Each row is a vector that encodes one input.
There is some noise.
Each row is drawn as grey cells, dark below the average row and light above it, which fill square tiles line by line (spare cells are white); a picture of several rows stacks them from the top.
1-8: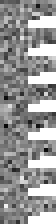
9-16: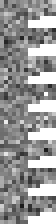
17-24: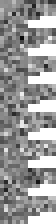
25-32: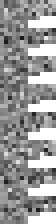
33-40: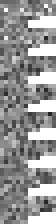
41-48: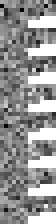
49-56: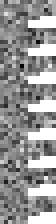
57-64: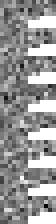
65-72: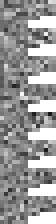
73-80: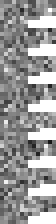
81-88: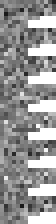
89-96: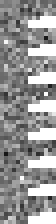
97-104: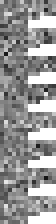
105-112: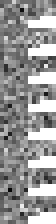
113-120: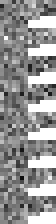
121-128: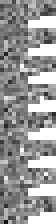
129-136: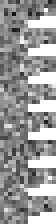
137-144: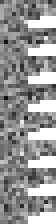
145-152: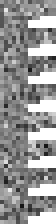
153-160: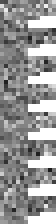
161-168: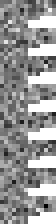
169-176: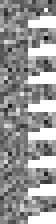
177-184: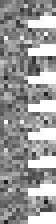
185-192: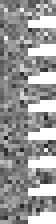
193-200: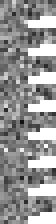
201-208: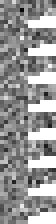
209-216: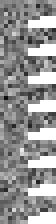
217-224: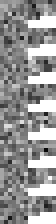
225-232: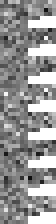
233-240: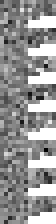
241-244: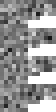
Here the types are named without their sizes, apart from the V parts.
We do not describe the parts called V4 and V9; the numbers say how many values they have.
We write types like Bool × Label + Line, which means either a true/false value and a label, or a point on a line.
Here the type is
Bool × (Line + V4) × V9.
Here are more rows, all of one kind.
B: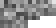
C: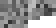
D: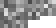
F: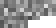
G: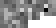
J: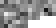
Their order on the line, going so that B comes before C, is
F, D, B, C, J, G.
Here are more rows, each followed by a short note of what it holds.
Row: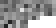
a point on a line, a true/false value and a value of V9
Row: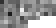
a point on a line, a true/false value and a value of V9
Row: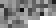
a true/false value, a value of V4 and a value of V9
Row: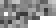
a point on a line, a true/false value and a value of V9
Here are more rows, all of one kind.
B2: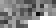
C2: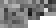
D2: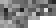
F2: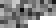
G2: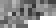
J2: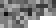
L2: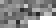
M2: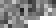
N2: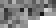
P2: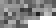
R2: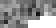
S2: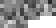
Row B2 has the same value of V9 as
D2, F2, G2 and M2.
